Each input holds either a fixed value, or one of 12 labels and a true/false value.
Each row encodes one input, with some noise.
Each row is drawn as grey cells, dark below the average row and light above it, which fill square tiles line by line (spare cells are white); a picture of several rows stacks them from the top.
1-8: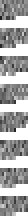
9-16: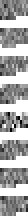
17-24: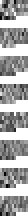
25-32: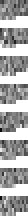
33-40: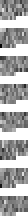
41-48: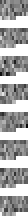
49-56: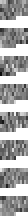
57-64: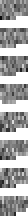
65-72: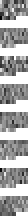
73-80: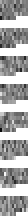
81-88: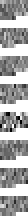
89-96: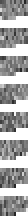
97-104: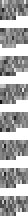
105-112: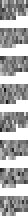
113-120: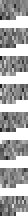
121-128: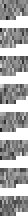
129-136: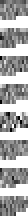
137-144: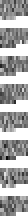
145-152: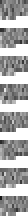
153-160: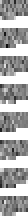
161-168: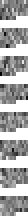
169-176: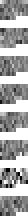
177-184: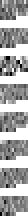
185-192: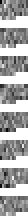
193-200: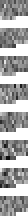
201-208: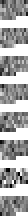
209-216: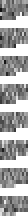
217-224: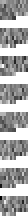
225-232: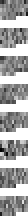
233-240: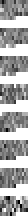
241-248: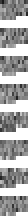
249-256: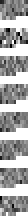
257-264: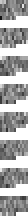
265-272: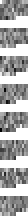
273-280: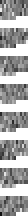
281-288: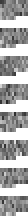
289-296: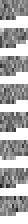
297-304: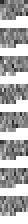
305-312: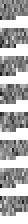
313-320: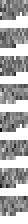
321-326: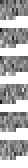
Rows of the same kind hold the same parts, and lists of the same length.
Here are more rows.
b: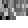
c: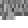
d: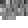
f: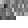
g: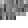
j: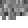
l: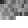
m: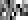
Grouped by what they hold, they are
b, c, d, f, g, j, l
m

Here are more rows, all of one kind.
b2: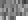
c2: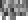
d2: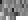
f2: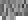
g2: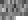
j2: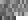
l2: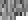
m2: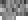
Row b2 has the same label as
c2 and j2.
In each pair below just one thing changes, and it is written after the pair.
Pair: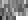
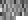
the true/false value
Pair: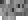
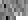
the true/false value
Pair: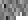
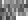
the label
